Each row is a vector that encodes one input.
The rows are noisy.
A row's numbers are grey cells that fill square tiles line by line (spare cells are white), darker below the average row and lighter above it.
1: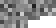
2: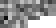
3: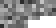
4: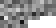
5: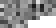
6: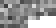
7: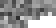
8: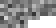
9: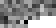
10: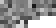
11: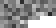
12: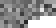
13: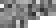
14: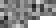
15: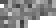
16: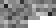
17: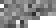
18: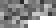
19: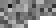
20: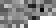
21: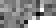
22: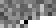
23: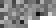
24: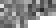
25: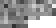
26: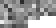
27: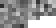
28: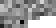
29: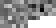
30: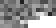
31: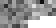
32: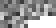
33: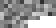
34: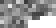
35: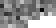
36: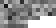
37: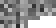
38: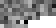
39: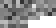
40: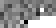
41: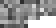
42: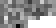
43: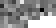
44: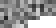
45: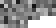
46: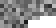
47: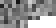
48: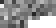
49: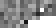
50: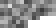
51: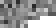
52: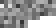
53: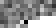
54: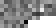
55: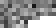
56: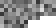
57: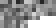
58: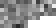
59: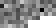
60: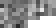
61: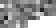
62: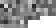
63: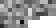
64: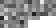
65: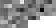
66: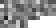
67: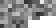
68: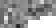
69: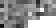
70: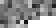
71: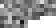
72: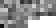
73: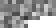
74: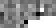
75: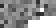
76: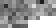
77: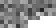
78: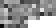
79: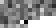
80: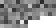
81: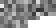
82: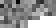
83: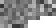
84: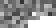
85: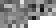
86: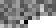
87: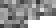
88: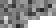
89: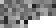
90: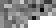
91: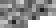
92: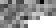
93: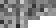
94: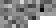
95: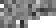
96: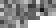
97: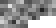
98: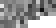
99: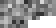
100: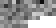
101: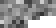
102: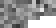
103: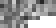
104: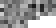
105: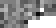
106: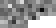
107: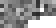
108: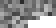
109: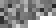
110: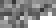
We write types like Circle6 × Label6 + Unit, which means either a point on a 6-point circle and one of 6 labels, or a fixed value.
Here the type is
(Circle6 + Line7) × Line11.
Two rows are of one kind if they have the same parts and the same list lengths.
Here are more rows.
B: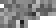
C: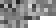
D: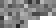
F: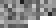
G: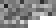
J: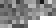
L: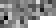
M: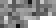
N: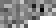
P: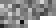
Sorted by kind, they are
B, D, L, M, N, P
C, F, G, J

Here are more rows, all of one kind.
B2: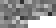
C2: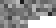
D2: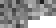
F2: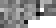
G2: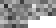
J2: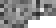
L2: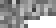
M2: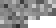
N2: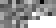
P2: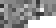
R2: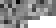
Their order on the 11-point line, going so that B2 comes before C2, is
L2, R2, N2, B2, D2, C2, G2, M2, J2, F2, P2.
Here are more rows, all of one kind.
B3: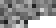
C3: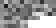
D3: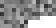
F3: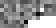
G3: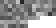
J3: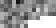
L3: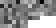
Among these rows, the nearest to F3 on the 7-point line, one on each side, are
B3 and D3.
